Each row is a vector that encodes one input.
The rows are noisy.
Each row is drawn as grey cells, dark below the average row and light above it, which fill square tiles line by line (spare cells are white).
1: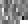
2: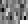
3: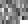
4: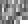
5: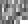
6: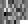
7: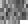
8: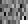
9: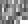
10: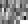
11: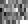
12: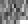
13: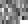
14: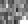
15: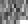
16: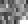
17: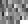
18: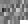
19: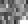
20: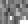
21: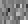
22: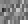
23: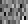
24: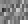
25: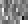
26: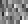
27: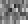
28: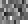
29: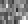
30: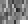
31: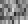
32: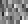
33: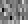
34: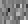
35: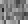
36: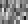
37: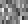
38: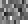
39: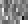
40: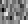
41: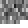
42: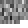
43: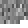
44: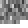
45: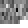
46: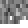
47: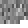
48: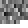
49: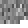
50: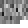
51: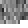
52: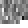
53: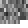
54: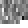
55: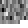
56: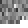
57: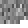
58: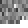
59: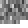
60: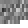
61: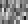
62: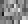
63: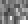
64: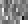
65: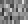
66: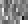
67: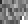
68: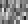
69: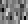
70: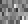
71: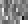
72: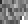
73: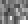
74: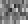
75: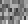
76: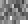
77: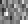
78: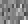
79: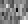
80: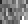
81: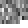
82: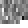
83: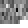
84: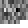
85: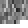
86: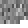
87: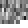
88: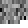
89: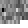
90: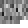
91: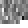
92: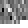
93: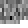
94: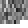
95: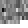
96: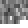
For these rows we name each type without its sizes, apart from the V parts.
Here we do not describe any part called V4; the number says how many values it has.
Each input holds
a value of V4, together with a list of points on a line.
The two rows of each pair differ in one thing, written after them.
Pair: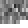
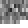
the place on the line in item 2 of the list
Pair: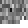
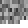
the place on the line in item 1 of the list
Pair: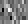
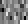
the value of V4
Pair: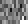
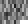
the value of V4
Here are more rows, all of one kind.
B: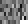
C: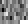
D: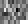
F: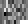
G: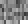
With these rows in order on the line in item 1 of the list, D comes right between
F and G.
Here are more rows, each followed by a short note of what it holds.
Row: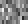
a value of V4, together with the empty list
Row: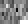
a value of V4, together with a list of one item
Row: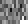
a value of V4, together with a list of two items
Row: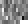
a value of V4, together with the empty list
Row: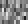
a value of V4, together with the empty list
